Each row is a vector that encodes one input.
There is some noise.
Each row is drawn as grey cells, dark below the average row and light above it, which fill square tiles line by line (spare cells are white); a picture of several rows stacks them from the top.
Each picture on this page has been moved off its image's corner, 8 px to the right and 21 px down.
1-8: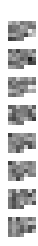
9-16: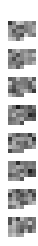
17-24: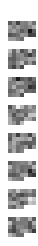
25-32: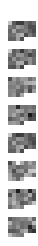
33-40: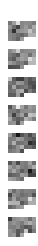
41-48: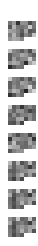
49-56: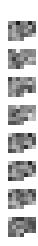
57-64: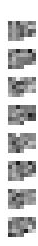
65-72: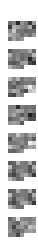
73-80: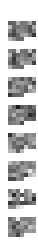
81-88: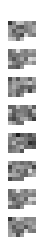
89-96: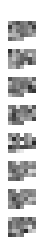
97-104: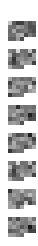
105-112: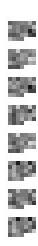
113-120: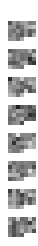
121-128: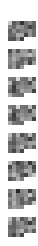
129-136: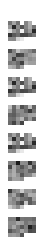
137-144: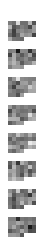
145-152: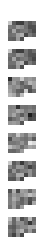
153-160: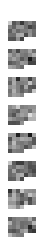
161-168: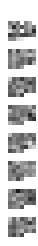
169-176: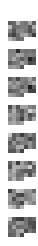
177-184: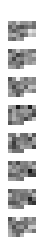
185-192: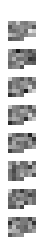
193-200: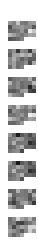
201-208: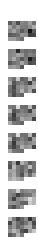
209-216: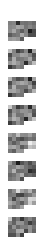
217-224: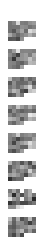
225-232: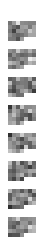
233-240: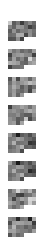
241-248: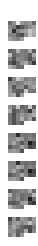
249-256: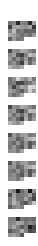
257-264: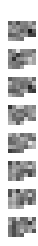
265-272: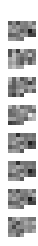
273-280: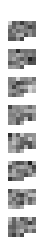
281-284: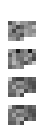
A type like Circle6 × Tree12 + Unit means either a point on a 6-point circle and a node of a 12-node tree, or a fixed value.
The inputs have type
List2(Circle10).
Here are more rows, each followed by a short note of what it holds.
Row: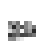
the empty list
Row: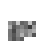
a list of one item
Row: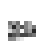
the empty list
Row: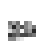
the empty list
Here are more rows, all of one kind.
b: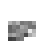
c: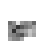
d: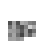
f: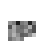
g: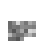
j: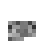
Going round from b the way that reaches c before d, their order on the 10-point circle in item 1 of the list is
b, g, c, d, f, j.
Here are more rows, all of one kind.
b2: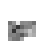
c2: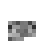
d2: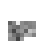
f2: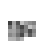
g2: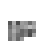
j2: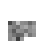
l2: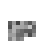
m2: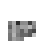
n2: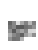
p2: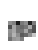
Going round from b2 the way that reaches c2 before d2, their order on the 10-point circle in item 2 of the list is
b2, p2, f2, n2, c2, l2, d2, j2, g2, m2.
